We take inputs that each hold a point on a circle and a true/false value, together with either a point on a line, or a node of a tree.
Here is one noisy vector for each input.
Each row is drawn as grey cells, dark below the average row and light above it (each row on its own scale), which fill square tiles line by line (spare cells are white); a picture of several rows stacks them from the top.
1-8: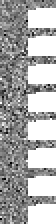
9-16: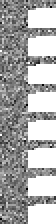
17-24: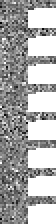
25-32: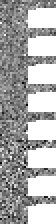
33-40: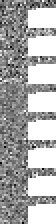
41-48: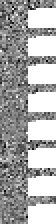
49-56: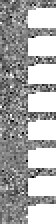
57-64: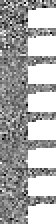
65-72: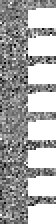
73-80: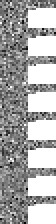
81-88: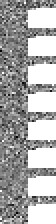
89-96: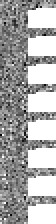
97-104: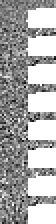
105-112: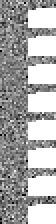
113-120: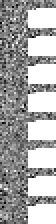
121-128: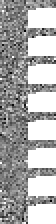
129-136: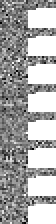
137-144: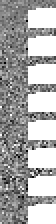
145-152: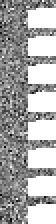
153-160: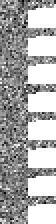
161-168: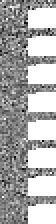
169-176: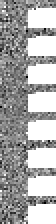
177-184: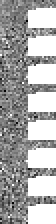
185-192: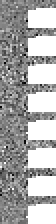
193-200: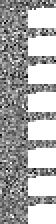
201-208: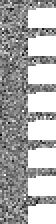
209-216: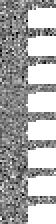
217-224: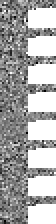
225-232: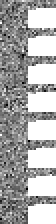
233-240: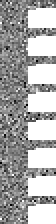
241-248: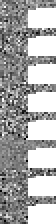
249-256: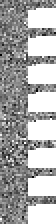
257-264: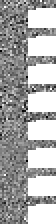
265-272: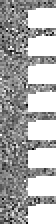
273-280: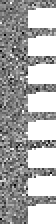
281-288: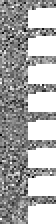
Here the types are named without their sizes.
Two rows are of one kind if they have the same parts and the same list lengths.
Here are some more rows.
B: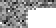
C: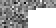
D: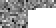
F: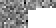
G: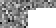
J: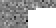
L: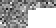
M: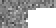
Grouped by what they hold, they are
B, C, F, J, L
D, G, M

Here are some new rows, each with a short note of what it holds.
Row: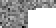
a point on a circle, a point on a line and a true/false value
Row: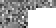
a point on a circle, a point on a line and a true/false value
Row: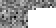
a point on a circle, a node of a tree and a true/false value
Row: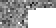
a point on a circle, a node of a tree and a true/false value
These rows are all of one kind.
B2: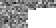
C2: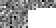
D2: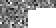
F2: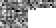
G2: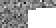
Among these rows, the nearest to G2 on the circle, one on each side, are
B2 and C2.
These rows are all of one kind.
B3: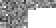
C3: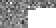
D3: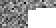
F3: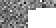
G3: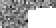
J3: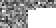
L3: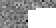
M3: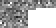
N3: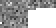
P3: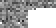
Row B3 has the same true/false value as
J3 and P3.
